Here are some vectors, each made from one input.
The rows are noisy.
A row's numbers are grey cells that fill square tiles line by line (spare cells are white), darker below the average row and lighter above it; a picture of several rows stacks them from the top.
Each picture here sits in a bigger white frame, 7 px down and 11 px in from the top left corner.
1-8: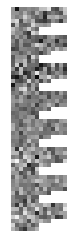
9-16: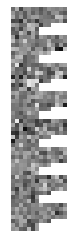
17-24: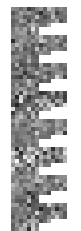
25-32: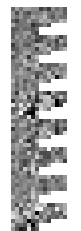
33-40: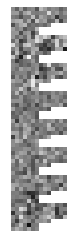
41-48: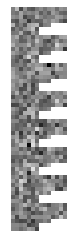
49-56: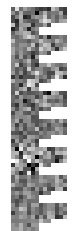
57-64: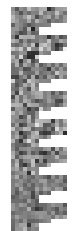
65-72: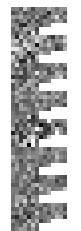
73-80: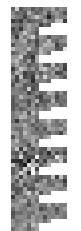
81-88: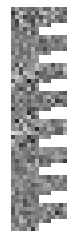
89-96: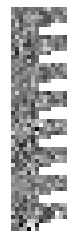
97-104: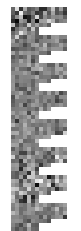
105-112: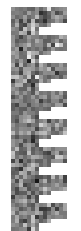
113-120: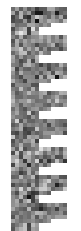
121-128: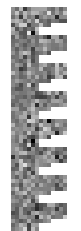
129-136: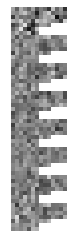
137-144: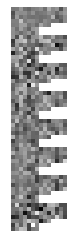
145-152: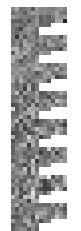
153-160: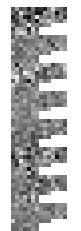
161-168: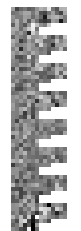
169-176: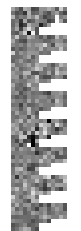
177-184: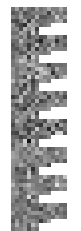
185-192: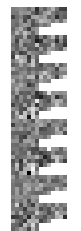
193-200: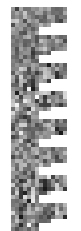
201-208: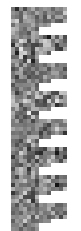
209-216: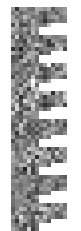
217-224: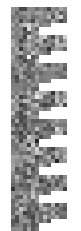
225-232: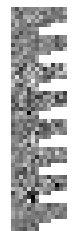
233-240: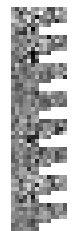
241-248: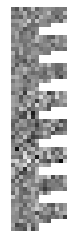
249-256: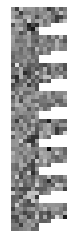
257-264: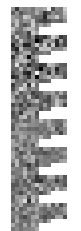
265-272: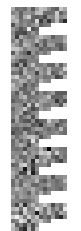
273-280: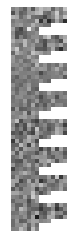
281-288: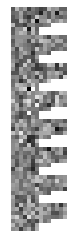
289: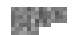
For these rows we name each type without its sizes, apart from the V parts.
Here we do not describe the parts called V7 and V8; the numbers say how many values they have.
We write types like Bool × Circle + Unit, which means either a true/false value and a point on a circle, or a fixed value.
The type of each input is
Bool × (Line + V8) × V7.
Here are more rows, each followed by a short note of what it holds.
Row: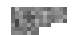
a point on a line, a true/false value and a value of V7
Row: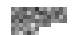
a true/false value, a value of V7 and a value of V8
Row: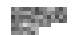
a true/false value, a value of V7 and a value of V8
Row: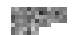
a point on a line, a true/false value and a value of V7
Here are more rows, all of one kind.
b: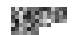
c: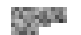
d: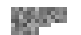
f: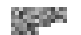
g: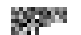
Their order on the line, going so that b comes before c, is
b, g, c, d, f.
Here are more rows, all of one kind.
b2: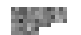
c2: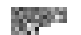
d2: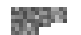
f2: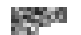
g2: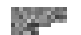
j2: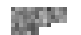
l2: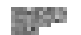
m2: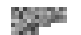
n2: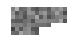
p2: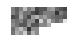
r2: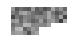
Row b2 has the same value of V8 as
c2, d2, m2 and r2.
